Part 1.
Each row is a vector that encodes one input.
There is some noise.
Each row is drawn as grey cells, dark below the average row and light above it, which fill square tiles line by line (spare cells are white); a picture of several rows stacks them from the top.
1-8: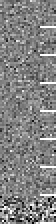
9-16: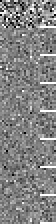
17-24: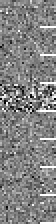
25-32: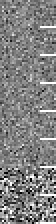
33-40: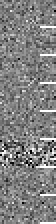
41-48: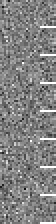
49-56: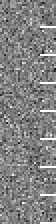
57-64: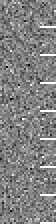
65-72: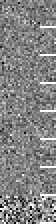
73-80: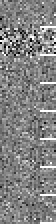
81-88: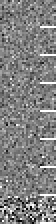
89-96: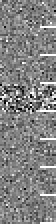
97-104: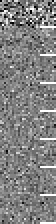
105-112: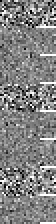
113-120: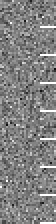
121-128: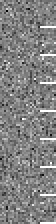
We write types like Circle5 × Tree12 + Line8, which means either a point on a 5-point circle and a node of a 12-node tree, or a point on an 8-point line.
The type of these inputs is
(Bool × Bool × Bool + Unit) × Line11 + Line7.
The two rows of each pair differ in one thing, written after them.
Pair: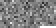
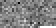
the place on the 11-point line
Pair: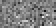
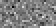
the place on the 11-point line
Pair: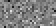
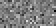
the place on the 11-point line
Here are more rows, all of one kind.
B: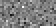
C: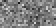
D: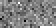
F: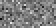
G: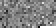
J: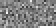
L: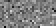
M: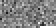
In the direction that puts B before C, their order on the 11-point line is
J, B, L, D, F, C, M, G.
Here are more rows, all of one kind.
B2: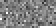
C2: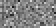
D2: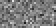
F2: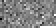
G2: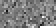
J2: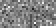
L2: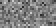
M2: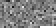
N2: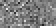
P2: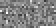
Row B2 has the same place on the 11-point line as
C2 and P2.
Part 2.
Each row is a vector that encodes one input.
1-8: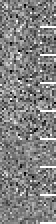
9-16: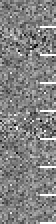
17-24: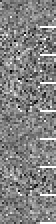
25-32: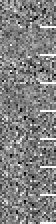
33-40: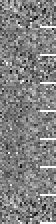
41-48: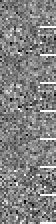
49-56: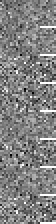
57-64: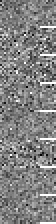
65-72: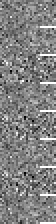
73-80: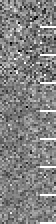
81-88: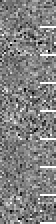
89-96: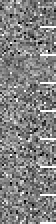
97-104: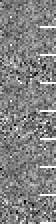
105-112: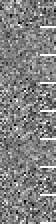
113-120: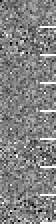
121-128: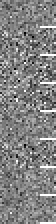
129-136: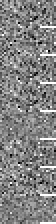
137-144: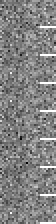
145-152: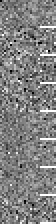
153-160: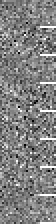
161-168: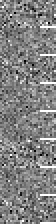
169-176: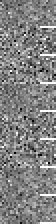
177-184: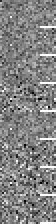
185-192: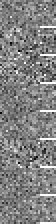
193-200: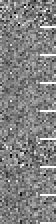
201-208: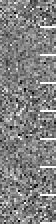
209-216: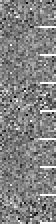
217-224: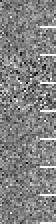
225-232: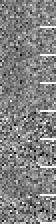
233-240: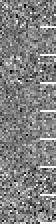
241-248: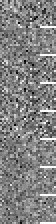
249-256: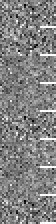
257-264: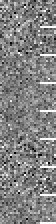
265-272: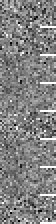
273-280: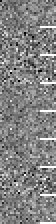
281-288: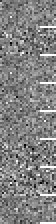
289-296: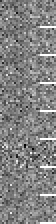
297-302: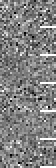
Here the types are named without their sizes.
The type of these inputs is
Bool × Bool × Bool + List(Line).
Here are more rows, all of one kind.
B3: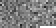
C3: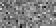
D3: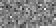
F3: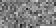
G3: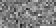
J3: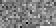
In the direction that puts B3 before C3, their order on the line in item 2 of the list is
J3, B3, F3, D3, G3, C3.
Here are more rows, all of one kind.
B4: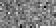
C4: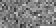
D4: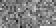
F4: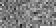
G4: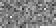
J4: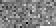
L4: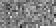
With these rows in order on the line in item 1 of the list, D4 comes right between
C4 and J4.
